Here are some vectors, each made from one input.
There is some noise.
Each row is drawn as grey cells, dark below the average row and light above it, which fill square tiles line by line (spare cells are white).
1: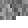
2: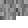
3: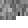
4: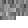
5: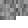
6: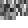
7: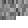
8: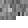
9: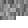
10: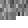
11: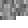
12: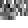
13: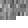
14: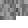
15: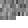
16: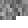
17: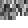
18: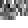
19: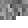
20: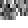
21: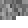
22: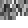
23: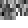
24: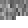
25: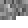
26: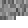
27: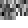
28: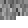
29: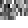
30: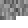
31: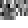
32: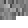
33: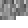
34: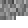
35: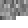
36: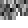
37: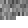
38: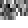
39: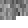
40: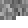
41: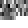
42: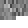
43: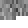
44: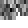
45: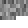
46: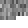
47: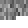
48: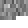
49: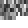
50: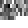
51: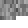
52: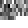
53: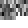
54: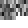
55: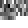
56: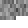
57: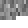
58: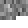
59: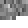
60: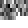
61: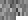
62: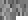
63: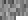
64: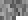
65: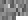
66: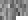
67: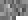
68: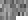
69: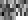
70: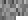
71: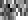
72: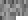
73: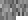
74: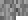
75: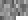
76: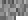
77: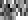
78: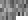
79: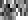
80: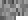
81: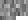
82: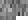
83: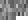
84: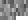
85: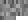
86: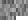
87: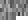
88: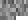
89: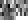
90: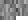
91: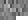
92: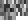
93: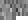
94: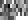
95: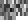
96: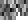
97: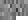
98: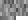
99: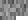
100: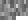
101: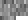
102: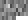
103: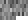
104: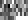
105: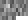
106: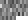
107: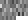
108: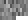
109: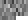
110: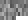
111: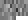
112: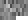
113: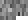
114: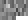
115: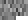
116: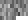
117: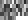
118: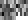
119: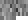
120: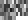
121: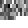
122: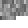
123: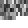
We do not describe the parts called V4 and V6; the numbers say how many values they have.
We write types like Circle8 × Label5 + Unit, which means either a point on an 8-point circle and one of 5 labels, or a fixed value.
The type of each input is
Bool × V4 + Line5 × V6.
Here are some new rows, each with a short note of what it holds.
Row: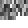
a true/false value and a value of V4
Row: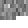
a point on a 5-point line and a value of V6
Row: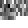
a true/false value and a value of V4
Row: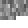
a point on a 5-point line and a value of V6
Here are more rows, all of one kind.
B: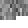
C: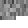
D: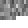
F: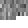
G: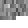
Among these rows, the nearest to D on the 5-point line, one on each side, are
C and G.
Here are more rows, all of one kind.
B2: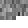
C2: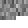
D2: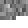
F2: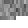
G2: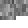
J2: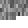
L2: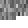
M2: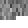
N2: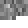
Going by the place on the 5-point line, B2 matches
J2 and L2.
